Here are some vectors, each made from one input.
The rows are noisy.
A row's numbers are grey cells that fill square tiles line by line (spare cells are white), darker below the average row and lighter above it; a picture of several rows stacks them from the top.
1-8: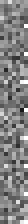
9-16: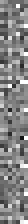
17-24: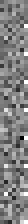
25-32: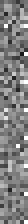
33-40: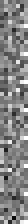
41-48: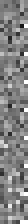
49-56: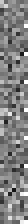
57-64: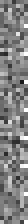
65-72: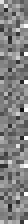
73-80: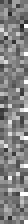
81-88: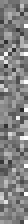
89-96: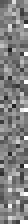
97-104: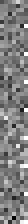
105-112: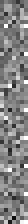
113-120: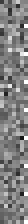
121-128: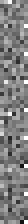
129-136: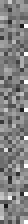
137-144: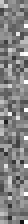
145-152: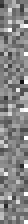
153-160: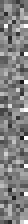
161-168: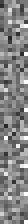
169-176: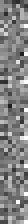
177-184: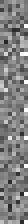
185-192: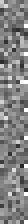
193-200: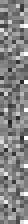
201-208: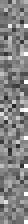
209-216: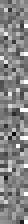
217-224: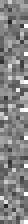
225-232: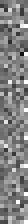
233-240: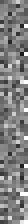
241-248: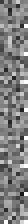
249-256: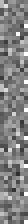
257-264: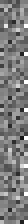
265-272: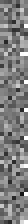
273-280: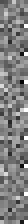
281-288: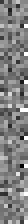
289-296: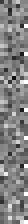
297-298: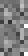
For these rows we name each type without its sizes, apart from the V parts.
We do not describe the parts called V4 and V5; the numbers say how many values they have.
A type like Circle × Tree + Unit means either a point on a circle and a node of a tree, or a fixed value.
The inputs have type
Label × (Line + V5) + V4.
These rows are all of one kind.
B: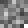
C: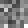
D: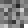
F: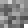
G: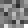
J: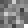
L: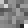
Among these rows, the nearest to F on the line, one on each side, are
G and J.
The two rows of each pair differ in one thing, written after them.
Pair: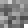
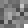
the label
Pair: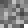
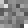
the label
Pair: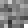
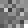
the label
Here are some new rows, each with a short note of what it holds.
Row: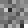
a label and a point on a line
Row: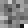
a label and a point on a line
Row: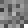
a value of V4
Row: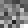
a label and a value of V5
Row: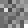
a label and a point on a line
